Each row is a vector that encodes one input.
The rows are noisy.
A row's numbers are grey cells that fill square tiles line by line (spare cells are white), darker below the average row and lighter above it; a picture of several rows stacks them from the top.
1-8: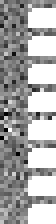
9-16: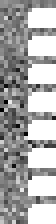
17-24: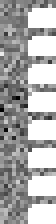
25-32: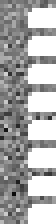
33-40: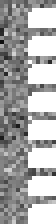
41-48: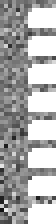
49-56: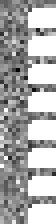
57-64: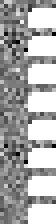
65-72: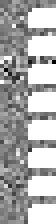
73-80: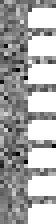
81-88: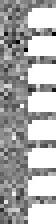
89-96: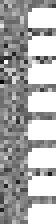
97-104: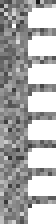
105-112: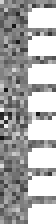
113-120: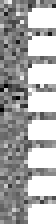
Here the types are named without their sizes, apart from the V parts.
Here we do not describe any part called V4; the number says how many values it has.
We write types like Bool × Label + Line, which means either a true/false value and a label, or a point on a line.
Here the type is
Line × (Line + List(V4)).
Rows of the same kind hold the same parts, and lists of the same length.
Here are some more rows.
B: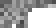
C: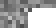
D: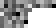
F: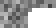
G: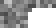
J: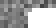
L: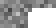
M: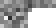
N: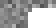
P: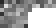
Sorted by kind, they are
B, C, J, L, N
D
F, M
G, P

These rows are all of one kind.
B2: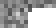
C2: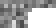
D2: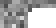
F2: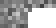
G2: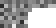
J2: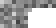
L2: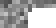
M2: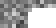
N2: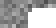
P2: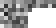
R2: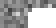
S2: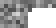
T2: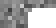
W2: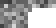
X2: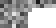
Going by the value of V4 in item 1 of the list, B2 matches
F2, R2, S2 and T2.
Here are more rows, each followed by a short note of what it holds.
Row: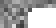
a point on a line, together with a list of two items
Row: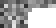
a point on a line, together with a list of two items
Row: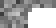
a point on a line, together with a list of one item
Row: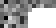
a point on each of two lines
